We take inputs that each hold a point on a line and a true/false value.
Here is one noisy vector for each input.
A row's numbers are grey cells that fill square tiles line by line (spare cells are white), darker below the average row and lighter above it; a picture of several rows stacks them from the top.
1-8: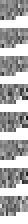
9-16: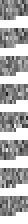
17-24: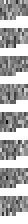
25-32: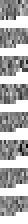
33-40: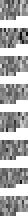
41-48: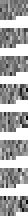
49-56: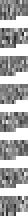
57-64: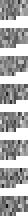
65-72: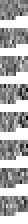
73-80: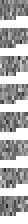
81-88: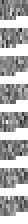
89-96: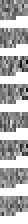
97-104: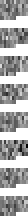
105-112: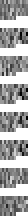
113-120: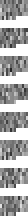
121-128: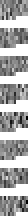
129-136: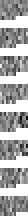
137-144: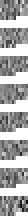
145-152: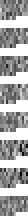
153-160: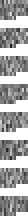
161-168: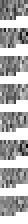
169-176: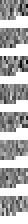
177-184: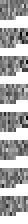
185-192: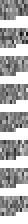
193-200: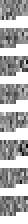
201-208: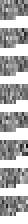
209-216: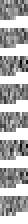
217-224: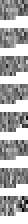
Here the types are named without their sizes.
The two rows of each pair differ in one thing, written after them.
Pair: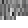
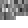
the true/false value
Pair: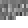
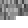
the place on the line
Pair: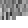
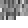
the true/false value
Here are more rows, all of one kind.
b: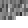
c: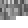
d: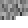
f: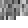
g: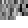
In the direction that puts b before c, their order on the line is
f, d, b, c, g.
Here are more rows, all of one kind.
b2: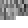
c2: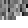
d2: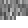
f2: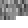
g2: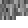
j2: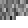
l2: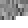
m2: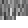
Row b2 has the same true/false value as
f2 and l2.
